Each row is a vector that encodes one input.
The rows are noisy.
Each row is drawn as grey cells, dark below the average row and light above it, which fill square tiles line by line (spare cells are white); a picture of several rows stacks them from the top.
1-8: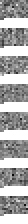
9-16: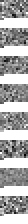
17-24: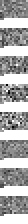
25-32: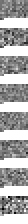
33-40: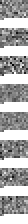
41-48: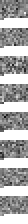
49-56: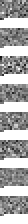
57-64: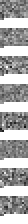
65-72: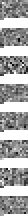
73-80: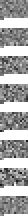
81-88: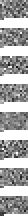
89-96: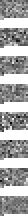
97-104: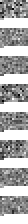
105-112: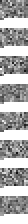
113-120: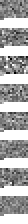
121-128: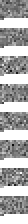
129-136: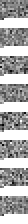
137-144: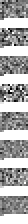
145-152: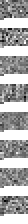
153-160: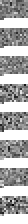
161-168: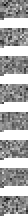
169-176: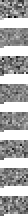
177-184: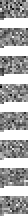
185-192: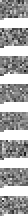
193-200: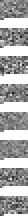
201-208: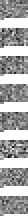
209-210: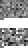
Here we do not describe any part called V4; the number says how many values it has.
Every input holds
a point on a 15-point line, together with either a point on an 8-point line, or a value of V4.
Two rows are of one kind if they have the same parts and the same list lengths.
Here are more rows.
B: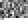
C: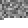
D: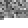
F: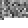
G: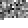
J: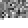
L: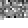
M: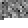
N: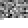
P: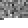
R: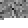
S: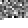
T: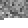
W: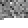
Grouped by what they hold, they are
B, C, L, M, N, P, R, T, W
D, F, G, J, S

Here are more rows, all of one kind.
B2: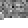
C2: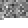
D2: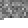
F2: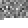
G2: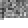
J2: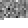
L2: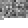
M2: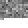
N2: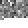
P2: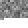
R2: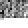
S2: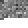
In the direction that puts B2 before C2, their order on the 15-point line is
J2, G2, D2, P2, F2, M2, B2, S2, C2, R2, N2, L2.
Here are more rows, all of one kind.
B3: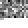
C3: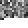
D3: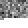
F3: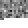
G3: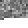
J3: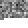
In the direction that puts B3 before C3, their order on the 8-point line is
D3, G3, F3, B3, J3, C3.
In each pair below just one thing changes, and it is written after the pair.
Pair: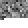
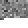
the place on the 15-point line
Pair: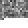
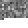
the place on the 8-point line
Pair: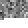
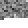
the place on the 15-point line
